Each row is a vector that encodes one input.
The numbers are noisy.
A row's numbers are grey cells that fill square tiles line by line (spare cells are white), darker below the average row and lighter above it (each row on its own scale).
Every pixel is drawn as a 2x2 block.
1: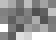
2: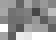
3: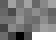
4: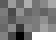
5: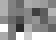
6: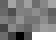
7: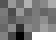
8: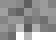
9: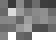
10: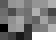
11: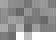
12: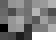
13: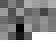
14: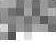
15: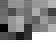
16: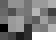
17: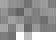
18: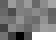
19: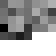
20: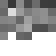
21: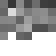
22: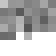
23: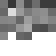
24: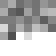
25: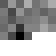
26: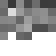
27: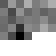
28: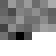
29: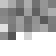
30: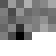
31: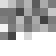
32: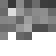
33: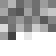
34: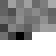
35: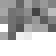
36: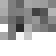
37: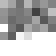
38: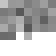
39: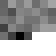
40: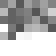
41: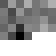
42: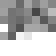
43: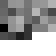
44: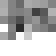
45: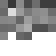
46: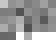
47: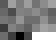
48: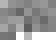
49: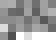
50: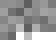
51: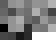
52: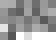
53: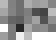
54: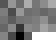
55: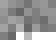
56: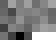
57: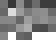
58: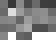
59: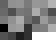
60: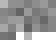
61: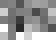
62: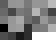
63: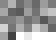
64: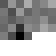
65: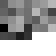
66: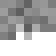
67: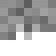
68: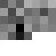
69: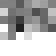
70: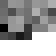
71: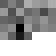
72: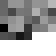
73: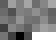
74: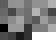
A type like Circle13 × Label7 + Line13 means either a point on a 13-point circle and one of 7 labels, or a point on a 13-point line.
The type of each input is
List2(Line4).
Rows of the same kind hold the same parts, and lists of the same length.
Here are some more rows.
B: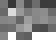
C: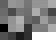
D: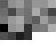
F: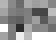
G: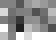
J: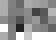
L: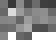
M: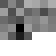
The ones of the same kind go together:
B, L
C, D, M
F, G, J

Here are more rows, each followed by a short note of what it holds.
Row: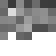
the empty list
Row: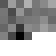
a list of one item
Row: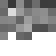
the empty list
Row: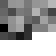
a list of one item
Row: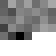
a list of one item
